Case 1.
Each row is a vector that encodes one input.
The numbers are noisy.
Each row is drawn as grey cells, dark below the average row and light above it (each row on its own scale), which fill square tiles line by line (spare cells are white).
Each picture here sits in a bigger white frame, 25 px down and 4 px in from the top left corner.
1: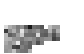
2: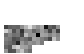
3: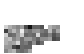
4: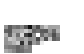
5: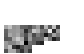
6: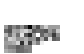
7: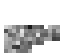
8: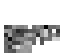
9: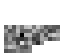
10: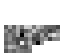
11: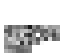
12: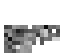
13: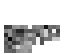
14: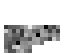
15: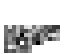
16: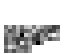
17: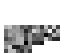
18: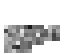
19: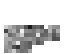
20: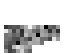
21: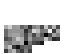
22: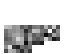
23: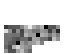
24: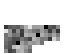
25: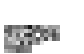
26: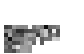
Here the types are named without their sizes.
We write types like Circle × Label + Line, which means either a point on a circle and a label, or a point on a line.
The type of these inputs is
Line.
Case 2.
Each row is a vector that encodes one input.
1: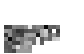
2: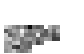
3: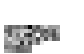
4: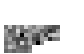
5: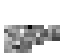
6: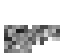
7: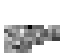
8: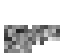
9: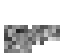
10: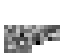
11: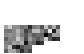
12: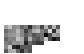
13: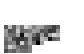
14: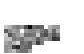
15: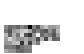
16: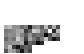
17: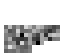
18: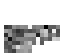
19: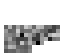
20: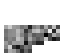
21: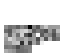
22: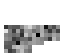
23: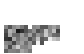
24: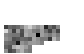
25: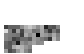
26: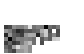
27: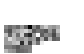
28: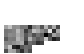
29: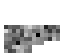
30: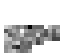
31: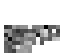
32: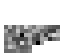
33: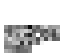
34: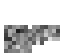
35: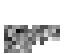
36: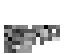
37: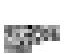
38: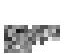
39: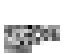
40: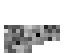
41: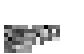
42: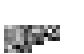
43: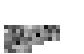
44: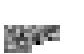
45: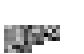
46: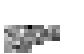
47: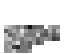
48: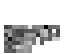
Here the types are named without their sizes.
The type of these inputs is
Line.
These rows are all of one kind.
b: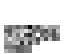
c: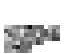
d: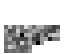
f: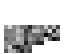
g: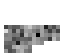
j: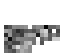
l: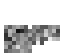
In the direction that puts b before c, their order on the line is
b, c, f, d, g, j, l.
